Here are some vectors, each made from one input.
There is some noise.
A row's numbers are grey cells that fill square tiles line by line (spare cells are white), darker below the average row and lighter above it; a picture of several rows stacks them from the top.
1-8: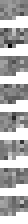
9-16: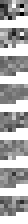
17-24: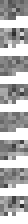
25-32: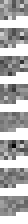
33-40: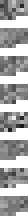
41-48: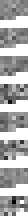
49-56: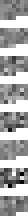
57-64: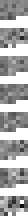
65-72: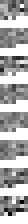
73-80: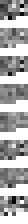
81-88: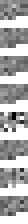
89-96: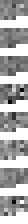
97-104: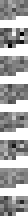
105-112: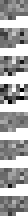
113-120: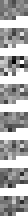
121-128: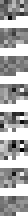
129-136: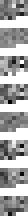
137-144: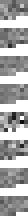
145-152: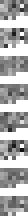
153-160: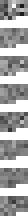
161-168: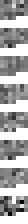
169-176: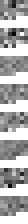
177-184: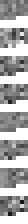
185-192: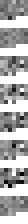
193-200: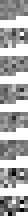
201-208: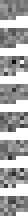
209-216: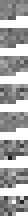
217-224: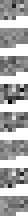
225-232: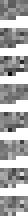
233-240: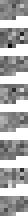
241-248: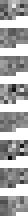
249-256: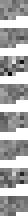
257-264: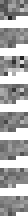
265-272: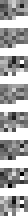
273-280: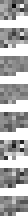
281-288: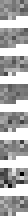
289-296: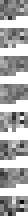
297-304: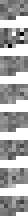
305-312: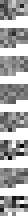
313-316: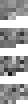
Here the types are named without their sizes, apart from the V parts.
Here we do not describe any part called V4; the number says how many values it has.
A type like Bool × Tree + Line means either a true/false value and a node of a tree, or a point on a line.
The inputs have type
List(Bool × V4).
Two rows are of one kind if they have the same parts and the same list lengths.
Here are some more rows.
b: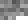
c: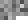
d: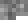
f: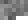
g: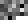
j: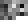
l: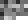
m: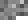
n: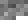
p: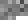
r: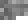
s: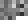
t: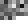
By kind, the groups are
b, c, g, j, m, n, s, t
d, f, p, r
l

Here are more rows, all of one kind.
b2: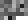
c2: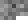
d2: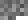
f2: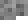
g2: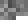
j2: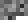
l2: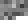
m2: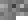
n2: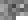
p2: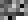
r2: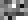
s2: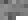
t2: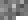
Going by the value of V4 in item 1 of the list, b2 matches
d2, g2, j2 and p2.
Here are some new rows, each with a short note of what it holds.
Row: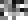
the empty list
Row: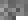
a list of one item
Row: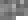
a list of one item
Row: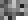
a list of one item
